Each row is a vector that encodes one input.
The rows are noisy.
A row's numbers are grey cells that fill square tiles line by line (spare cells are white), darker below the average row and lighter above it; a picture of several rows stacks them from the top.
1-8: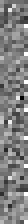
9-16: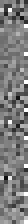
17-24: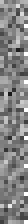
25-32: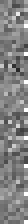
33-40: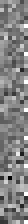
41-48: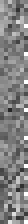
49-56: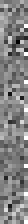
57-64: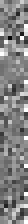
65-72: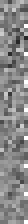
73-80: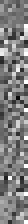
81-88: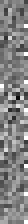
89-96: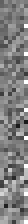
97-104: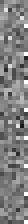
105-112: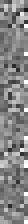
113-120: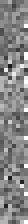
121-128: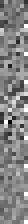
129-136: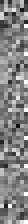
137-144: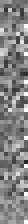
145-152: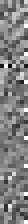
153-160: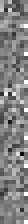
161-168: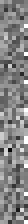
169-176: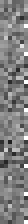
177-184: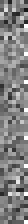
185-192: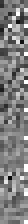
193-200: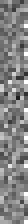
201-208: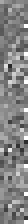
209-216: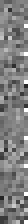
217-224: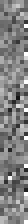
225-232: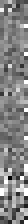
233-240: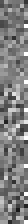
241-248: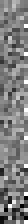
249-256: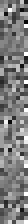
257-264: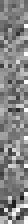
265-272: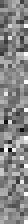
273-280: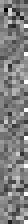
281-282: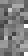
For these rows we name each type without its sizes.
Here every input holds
a point on a circle, together with either a fixed value, or a node of a tree.
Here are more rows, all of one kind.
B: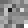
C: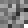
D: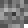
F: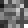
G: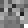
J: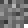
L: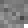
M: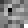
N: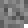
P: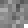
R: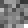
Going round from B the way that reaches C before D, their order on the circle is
B, N, F, M, C, J, D, L, G, R, P.
